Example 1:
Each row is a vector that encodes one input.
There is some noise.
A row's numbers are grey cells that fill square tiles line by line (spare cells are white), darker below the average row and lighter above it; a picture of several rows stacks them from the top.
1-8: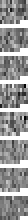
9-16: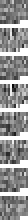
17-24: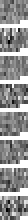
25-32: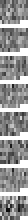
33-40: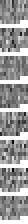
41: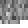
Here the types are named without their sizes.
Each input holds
a point on a line.
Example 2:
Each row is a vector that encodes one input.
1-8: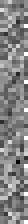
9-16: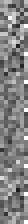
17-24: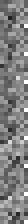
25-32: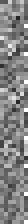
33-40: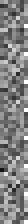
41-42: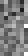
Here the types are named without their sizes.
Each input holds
three true/false values.
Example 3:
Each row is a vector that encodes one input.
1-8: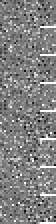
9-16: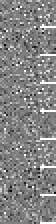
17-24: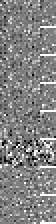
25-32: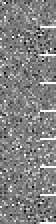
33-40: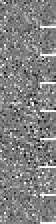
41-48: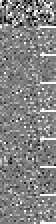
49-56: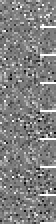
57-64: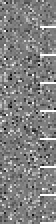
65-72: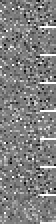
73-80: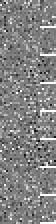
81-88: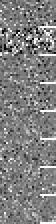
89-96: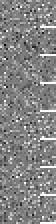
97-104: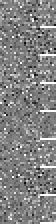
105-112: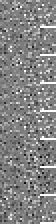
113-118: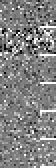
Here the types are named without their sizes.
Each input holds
either a fixed value, or three true/false values.
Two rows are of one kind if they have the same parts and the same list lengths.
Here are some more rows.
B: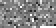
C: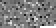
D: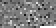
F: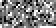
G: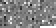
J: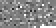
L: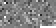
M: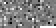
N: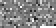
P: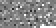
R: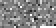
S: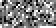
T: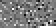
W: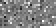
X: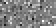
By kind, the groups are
B, C, D, G, J, L, M, N, P, R, T, W, X
F, S

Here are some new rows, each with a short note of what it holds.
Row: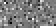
three true/false values
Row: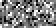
a fixed value
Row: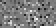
three true/false values
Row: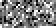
a fixed value
